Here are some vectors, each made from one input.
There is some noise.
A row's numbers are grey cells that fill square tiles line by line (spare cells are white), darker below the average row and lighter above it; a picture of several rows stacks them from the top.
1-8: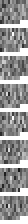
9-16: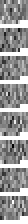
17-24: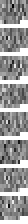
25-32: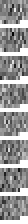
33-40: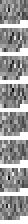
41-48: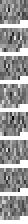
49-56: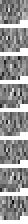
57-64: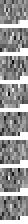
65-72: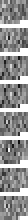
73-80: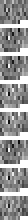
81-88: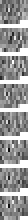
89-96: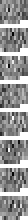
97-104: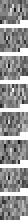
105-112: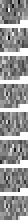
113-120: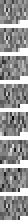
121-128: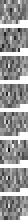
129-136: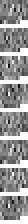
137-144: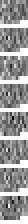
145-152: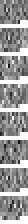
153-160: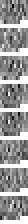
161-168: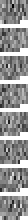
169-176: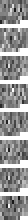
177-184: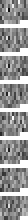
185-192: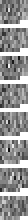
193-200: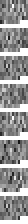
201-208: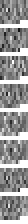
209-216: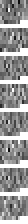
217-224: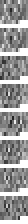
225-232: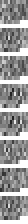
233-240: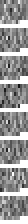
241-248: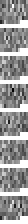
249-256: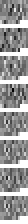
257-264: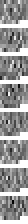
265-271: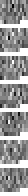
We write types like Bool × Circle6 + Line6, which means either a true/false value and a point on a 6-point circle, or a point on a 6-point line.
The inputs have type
Bool × Bool × Bool × Bool.
